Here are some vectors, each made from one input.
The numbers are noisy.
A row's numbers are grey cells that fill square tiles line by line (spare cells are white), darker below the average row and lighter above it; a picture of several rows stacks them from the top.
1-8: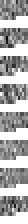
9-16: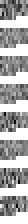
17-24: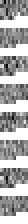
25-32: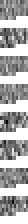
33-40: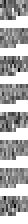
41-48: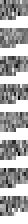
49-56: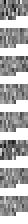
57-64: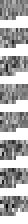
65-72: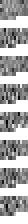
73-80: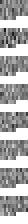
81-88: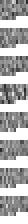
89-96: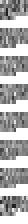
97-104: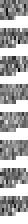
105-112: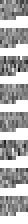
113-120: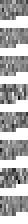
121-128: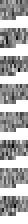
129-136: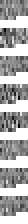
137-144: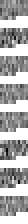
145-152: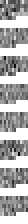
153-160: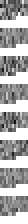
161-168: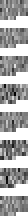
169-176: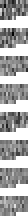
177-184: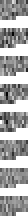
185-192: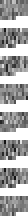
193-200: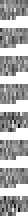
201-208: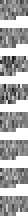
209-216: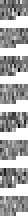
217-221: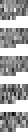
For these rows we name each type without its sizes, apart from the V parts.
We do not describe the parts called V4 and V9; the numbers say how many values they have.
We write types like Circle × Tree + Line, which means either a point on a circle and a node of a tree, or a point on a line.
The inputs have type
Circle × Circle + Line + List(V9) × V4.
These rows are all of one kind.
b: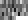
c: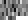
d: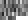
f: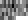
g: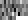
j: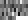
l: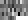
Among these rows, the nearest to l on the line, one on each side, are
b and j.
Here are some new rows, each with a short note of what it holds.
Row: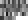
a point on each of two circles
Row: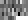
a point on a line
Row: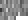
a value of V4, together with a list of two items
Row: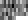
a point on a line
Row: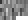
a value of V4, together with a list of two items
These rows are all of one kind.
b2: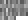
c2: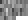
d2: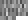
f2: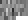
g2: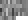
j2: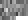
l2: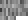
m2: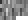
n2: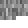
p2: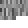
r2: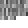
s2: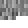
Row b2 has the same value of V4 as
l2 and r2.
